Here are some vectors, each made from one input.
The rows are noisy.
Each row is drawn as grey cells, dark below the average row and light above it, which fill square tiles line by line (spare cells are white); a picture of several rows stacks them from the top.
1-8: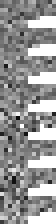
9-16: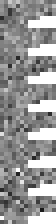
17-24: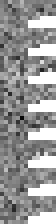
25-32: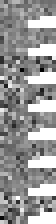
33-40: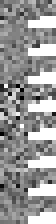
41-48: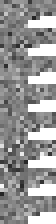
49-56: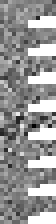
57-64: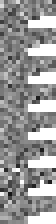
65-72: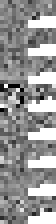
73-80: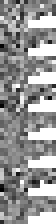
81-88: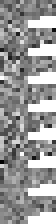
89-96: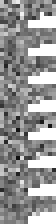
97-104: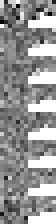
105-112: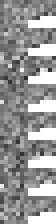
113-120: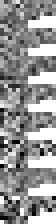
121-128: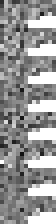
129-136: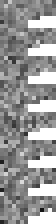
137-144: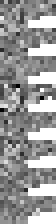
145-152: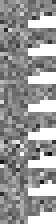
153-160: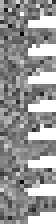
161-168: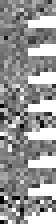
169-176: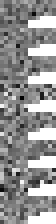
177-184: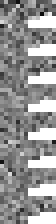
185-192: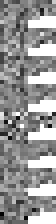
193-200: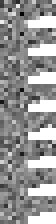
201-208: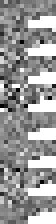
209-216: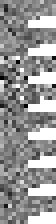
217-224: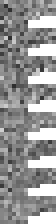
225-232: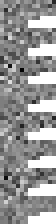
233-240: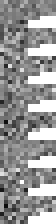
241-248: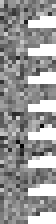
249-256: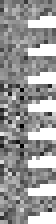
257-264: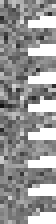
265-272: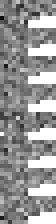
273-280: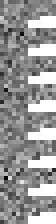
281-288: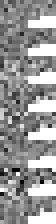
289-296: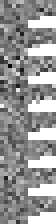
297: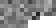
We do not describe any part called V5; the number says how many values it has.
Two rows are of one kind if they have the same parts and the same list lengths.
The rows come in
2 kinds.
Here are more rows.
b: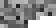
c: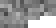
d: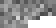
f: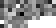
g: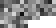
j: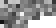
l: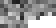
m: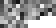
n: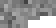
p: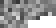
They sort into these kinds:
b, f, g
c, d, j, l, m, n, p

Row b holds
a point on a 7-point line, a true/false value and a value of V5.
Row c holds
a point on a 7-point line and a point on an 11-point line.
